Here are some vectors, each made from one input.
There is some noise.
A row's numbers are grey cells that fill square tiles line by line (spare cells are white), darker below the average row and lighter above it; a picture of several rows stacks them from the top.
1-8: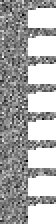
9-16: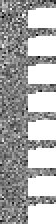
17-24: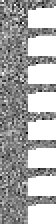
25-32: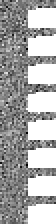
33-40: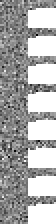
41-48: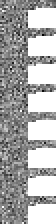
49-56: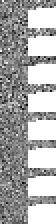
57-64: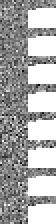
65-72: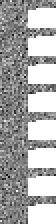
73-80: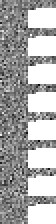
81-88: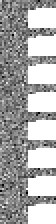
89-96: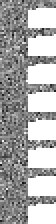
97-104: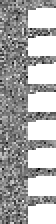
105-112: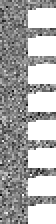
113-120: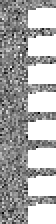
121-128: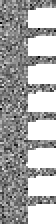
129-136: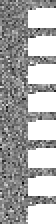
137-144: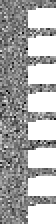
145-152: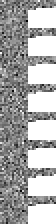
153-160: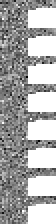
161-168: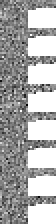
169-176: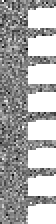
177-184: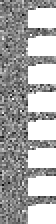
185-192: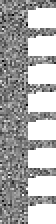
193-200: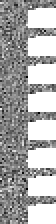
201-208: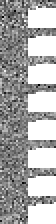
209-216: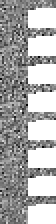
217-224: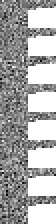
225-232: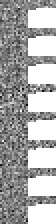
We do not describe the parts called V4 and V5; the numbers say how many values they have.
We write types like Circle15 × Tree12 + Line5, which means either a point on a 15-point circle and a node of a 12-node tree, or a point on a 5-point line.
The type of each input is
Tree8 + (Tree10 + V5) × V4.
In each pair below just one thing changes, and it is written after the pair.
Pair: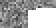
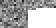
the node of the tree
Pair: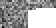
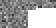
the node of the tree
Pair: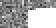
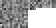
the value of V4
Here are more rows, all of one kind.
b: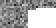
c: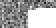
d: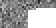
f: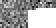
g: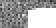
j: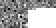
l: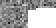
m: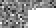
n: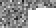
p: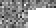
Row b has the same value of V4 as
l and n.
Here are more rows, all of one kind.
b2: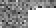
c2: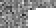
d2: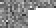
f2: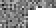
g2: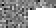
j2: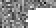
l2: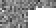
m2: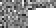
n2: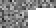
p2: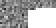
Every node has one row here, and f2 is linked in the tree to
b2 and d2.
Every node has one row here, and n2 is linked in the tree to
j2.
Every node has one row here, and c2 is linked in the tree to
m2 and p2.
